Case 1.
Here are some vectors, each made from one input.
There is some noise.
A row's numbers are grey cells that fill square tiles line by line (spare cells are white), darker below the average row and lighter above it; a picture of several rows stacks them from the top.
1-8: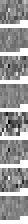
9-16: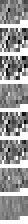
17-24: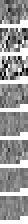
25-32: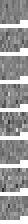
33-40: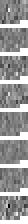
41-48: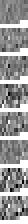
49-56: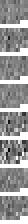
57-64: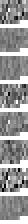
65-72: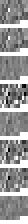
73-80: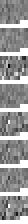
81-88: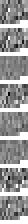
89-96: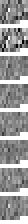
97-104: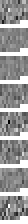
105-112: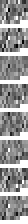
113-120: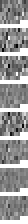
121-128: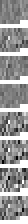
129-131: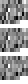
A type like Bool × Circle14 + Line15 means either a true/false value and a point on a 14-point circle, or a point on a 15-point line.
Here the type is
List2(Circle6).
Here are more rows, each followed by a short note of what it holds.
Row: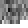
the empty list
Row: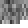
the empty list
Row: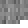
a list of one item
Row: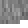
a list of two items
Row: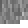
a list of one item
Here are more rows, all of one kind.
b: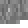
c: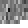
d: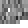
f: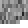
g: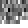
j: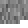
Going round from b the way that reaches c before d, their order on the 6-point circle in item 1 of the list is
b, g, j, f, c, d.
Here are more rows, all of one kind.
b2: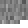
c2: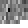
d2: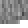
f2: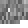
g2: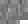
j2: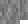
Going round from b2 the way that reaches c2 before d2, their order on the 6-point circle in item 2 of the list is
b2, f2, c2, g2, d2, j2.
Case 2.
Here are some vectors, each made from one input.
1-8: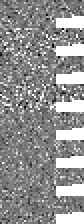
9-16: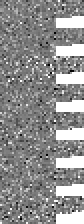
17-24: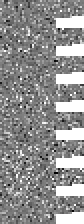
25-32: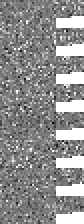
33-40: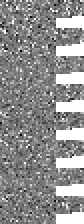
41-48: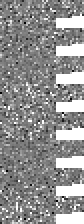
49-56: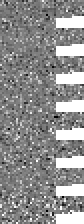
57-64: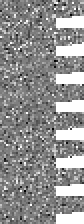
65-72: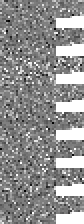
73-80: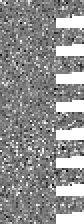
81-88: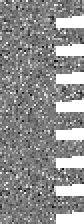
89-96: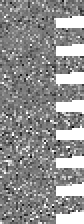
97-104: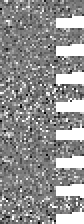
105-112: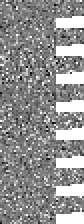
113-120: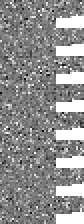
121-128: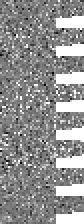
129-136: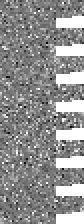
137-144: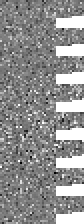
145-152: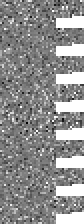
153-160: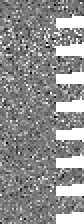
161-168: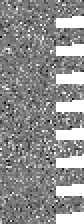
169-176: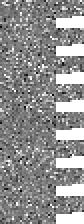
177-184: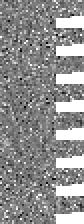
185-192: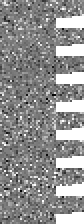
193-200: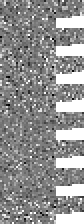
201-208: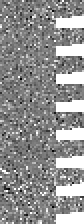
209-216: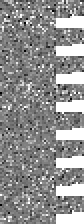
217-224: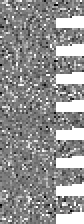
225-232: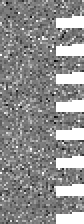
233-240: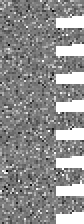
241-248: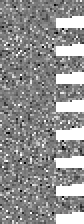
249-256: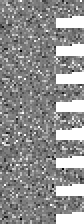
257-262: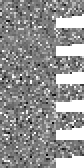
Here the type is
Bool × Bool × Bool × Bool × Line11.
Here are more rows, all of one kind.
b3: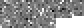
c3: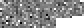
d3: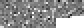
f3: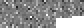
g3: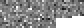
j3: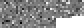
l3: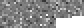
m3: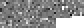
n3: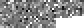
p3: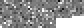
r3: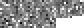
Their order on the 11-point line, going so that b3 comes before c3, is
g3, j3, d3, p3, b3, m3, c3, r3, l3, f3, n3.
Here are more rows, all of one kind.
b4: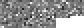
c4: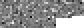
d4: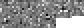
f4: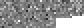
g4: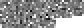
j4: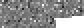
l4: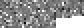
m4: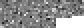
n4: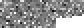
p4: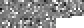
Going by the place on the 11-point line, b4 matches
c4, l4 and m4.
